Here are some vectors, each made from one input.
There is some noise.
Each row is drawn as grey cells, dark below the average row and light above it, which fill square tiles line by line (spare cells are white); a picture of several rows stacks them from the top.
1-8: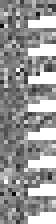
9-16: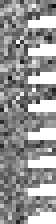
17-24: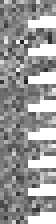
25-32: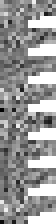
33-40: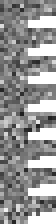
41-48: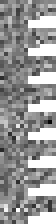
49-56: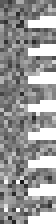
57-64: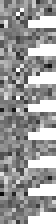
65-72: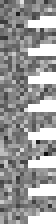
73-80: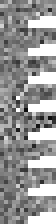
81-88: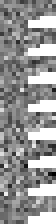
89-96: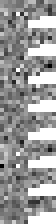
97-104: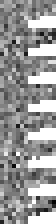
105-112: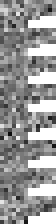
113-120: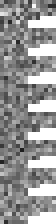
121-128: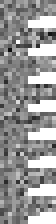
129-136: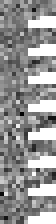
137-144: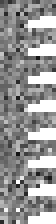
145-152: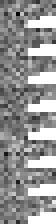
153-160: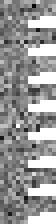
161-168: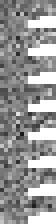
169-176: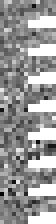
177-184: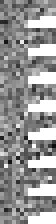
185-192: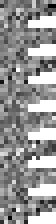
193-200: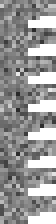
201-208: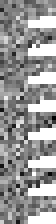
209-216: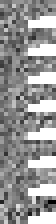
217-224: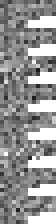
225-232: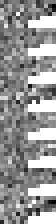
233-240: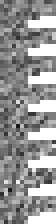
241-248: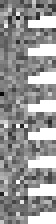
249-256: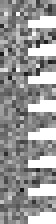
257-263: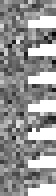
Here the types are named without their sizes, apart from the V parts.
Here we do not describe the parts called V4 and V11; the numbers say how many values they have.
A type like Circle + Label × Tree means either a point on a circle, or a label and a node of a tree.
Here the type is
Bool × Bool × Bool × Bool × (Line × (Line + V4) + V11).
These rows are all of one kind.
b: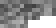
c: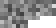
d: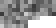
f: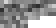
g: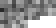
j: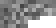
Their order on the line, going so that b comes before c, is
b, g, f, j, d, c.
